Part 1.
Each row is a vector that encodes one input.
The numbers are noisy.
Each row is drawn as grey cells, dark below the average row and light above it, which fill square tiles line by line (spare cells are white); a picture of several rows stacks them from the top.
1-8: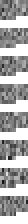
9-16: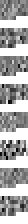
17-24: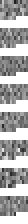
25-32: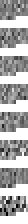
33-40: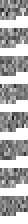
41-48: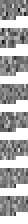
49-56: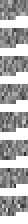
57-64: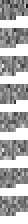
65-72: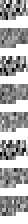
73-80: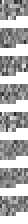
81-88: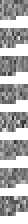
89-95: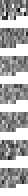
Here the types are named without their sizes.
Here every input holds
either a point on a circle and a true/false value, or a fixed value.
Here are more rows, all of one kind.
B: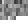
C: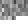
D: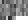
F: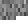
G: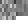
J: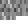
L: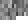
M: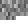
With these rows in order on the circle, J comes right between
D and M.
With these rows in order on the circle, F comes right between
D and L.
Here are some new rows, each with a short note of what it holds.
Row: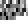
a fixed value
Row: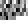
a fixed value
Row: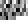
a fixed value
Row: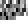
a fixed value
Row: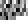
a fixed value
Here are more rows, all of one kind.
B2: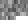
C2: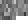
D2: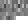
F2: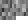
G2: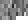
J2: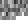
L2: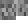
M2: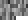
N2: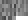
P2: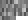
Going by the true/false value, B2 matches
D2, G2 and J2.
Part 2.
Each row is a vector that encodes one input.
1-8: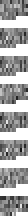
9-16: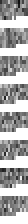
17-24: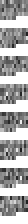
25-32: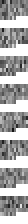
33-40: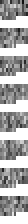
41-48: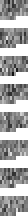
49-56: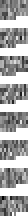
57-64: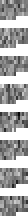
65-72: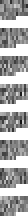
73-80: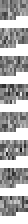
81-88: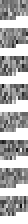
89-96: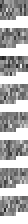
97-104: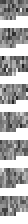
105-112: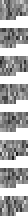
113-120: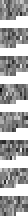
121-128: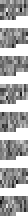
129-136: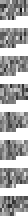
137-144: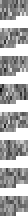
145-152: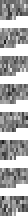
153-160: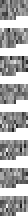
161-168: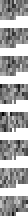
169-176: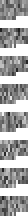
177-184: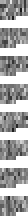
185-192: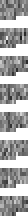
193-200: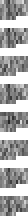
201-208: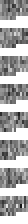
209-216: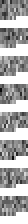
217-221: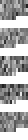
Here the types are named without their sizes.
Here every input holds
a label and a point on a line.
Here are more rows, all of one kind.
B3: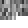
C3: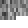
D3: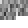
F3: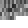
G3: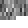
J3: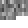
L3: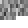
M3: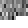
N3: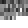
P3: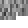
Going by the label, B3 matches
D3, L3 and P3.
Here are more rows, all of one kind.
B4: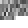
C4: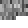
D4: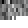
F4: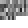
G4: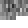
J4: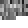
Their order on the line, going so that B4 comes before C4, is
B4, F4, G4, C4, D4, J4.
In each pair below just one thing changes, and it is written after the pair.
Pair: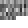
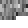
the label
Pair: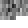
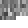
the label
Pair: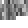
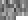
the label
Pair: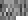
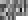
the place on the line
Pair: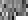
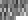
the label
